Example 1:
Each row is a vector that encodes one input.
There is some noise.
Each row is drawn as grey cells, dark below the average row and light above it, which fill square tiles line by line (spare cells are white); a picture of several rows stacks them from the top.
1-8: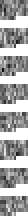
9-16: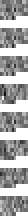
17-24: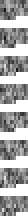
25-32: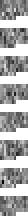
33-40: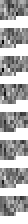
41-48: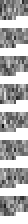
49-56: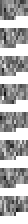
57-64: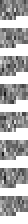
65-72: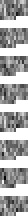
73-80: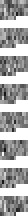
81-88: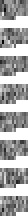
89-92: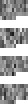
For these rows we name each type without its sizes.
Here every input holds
a true/false value, together with either a label, or a point on a line.
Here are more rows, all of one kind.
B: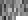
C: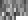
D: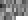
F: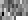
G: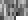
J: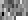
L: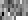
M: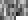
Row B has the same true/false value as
C and D.
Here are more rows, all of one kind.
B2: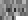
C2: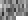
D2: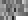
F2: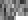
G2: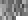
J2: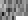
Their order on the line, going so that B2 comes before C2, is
G2, D2, B2, F2, J2, C2.
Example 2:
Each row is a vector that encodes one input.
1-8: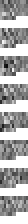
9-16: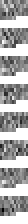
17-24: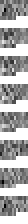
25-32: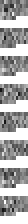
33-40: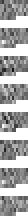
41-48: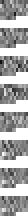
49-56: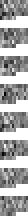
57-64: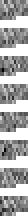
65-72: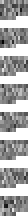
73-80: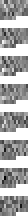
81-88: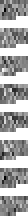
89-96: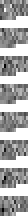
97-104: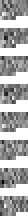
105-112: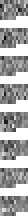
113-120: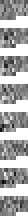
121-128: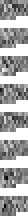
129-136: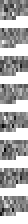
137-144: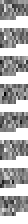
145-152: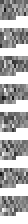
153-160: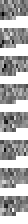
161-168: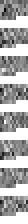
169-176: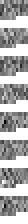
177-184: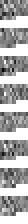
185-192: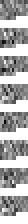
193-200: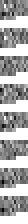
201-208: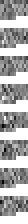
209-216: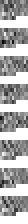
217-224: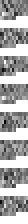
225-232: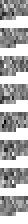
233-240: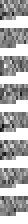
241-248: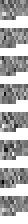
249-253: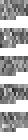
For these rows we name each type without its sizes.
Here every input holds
a true/false value, together with either a label, or a point on a line.
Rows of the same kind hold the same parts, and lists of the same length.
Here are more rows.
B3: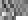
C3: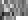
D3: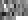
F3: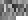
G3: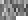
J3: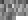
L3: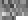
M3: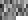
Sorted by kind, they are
B3, J3, L3
C3, D3, F3, G3, M3

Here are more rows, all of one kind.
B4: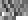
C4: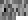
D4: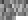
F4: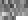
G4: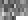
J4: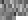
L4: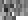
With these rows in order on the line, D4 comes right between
F4 and J4.
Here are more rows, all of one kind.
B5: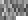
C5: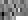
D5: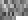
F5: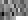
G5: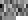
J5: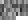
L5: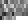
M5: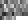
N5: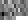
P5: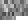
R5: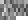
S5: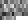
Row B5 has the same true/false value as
G5, J5 and R5.
